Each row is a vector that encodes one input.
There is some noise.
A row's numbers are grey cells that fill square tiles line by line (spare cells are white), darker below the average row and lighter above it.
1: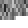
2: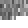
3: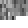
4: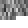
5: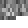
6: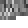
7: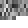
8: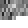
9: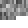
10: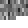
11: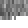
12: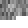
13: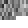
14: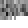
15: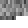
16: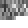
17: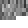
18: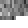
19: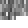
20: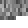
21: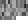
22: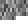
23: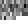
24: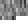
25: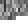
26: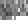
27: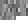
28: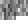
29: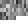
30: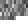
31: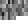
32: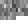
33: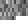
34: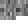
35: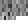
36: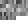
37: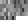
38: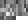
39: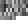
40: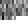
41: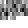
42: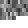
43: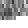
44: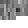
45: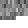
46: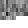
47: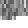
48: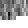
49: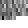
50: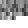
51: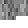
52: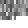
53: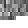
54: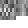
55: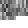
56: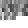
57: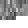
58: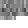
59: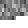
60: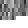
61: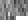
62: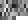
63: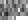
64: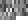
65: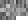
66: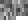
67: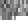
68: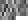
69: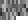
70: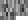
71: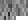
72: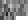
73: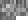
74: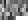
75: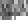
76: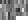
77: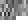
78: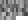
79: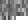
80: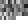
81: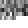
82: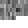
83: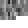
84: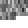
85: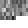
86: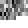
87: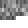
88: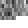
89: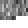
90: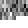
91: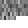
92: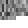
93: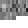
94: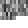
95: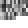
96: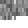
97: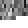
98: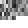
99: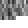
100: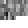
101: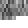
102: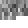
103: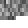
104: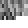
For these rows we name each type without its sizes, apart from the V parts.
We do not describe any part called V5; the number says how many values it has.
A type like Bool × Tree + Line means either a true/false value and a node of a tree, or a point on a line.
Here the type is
(Bool × Bool × Bool × Bool + List(V5)) × Line.
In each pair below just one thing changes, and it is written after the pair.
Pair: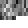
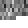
the value of V5 in item 2 of the list
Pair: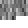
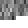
the value of V5 in item 1 of the list
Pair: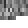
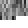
the value of V5 in item 1 of the list
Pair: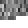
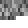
the value of V5 in item 1 of the list
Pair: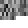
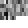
the value of V5 in item 1 of the list
